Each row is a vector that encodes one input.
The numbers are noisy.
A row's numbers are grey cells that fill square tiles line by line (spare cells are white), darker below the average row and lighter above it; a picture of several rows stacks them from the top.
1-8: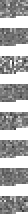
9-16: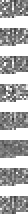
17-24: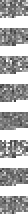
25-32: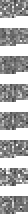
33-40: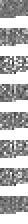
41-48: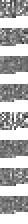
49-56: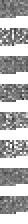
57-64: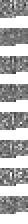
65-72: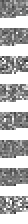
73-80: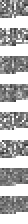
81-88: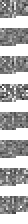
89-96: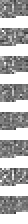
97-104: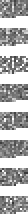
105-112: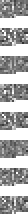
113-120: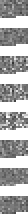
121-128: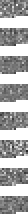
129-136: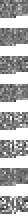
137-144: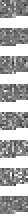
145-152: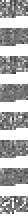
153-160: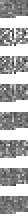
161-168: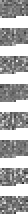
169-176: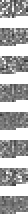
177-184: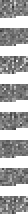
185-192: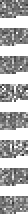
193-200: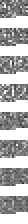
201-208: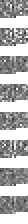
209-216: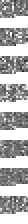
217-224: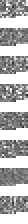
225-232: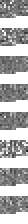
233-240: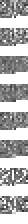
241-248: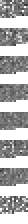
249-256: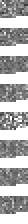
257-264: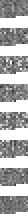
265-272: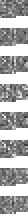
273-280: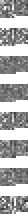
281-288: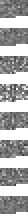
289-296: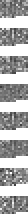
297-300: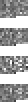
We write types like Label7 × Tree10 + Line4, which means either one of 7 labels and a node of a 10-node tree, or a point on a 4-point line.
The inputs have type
Bool × (Line9 + Line11).
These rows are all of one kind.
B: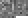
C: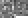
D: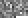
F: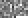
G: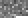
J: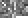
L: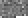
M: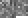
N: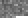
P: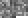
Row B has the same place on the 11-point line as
D, F, M and N.
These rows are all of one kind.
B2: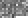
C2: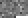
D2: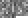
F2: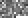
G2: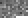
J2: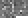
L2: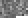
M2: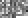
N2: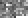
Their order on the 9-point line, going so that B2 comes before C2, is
M2, B2, L2, D2, J2, C2, N2, G2, F2.
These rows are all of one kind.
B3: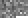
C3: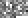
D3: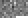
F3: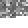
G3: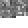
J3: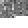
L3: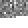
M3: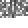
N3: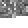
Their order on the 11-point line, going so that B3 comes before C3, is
G3, B3, F3, N3, C3, M3, D3, J3, L3.
